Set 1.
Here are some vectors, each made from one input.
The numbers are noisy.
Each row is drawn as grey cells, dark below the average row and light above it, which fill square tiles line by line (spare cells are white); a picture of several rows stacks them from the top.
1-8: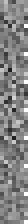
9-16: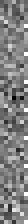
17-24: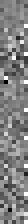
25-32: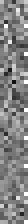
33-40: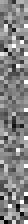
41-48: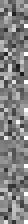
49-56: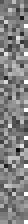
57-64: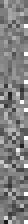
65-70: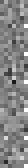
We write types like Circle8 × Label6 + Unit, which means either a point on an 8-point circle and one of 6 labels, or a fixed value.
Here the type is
Bool × Bool × Bool × Bool × Line5.
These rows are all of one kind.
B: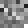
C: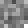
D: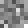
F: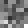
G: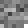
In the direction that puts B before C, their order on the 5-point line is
G, D, B, F, C.
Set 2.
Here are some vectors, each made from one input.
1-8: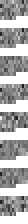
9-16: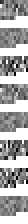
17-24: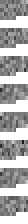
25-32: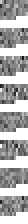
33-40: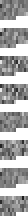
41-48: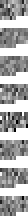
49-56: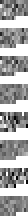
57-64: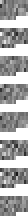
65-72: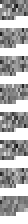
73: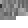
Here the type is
Bool × Line4.
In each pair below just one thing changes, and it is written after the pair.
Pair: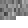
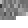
the place on the 4-point line
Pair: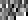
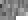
the true/false value
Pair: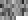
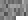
the place on the 4-point line
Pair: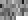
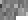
the place on the 4-point line
